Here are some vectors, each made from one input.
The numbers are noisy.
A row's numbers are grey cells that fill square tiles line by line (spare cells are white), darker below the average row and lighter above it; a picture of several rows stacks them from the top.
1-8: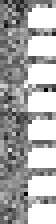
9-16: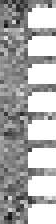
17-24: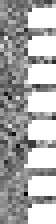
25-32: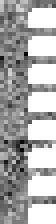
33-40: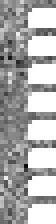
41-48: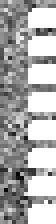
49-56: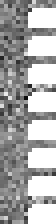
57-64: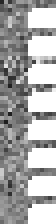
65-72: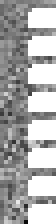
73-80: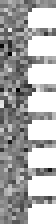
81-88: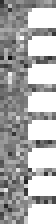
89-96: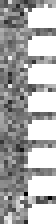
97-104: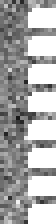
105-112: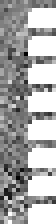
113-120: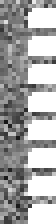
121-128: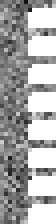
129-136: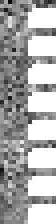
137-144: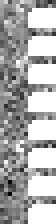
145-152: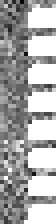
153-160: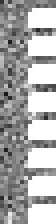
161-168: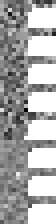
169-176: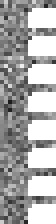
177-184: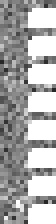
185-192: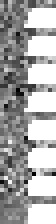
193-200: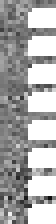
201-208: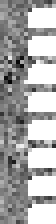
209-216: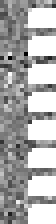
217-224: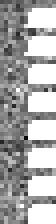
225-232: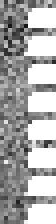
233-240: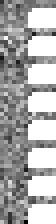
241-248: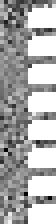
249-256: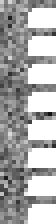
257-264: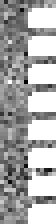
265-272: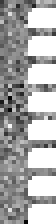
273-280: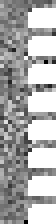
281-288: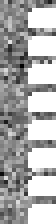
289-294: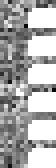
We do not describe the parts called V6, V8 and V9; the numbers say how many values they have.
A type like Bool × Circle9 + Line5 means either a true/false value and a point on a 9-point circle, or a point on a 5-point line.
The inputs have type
Bool × (Line7 + Line12) + V6 + V8 × V9.
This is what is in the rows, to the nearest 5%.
About 60% of them hold a true/false value, together with either a point on a 7-point line, or a point on a 12-point line. About 15% of them hold a value of V6. The rest hold a value of V8 and a value of V9.
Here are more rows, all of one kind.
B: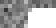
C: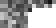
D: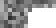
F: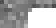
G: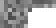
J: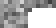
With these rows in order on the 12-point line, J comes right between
B and F.
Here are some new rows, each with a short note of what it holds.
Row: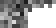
a point on a 7-point line and a true/false value
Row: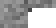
a point on a 12-point line and a true/false value
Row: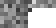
a value of V6
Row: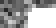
a point on a 7-point line and a true/false value
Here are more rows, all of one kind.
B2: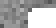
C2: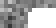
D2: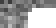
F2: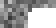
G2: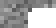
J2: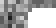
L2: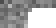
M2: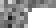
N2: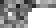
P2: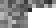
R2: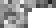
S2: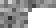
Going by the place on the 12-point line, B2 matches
G2 and S2.
